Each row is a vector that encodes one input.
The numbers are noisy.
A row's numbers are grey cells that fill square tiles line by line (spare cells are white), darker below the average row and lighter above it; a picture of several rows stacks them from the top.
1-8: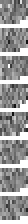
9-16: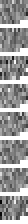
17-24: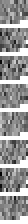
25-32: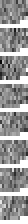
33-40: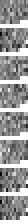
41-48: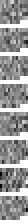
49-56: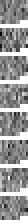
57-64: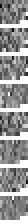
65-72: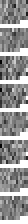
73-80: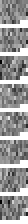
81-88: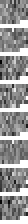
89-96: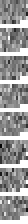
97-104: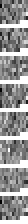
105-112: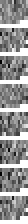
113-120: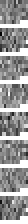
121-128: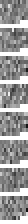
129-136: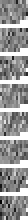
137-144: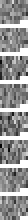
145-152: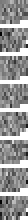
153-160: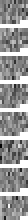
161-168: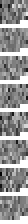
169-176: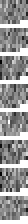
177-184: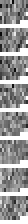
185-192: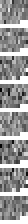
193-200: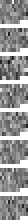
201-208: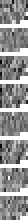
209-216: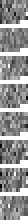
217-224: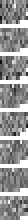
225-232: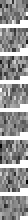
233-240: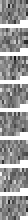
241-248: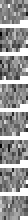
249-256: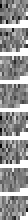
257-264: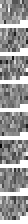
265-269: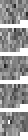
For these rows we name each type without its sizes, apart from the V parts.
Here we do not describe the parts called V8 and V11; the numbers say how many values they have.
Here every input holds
a point on a line, together with either a point on a line and a value of V8, or four true/false values and a value of V11.
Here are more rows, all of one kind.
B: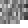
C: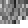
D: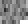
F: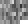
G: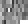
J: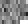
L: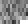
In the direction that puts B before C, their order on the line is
G, B, F, J, D, L, C.
